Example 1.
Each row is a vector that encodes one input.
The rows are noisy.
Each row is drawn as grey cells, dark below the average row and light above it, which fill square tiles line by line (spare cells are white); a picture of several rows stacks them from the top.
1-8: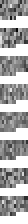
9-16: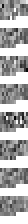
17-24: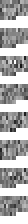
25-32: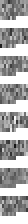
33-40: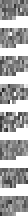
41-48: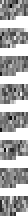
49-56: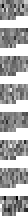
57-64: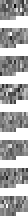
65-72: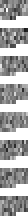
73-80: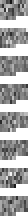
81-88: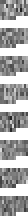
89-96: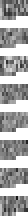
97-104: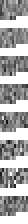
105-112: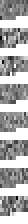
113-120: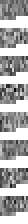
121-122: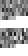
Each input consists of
a point on a 13-point line and a true/false value.
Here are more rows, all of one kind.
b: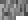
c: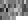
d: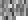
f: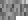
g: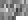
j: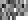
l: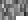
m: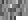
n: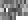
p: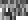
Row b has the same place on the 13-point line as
c, f, m and p.
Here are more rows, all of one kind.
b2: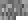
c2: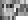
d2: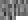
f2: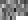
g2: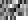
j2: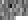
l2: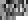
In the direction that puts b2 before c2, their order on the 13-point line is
b2, d2, c2, f2, j2, g2, l2.
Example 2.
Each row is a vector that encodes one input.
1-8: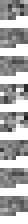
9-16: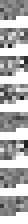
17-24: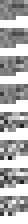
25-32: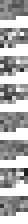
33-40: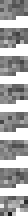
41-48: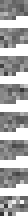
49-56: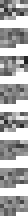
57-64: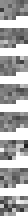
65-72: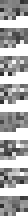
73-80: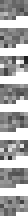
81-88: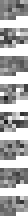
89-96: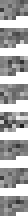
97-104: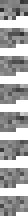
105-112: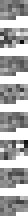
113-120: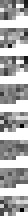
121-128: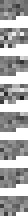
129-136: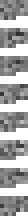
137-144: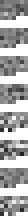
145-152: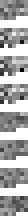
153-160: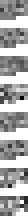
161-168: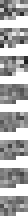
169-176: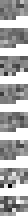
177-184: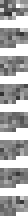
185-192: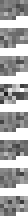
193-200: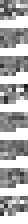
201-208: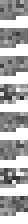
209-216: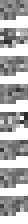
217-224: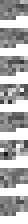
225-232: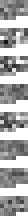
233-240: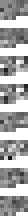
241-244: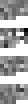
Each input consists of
either a point on a 12-point line, or four true/false values.
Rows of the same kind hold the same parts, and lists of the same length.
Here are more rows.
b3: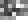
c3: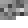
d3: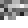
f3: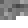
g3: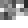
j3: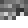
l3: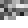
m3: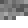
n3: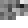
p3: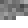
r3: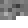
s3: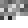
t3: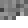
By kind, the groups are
b3, d3, g3, l3, s3
c3, f3, j3, m3, n3, p3, r3, t3

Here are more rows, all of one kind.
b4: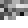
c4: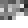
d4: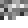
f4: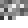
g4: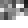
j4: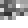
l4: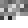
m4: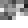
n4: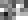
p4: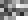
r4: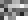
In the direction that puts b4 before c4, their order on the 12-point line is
j4, p4, b4, r4, d4, f4, l4, c4, m4, g4, n4.
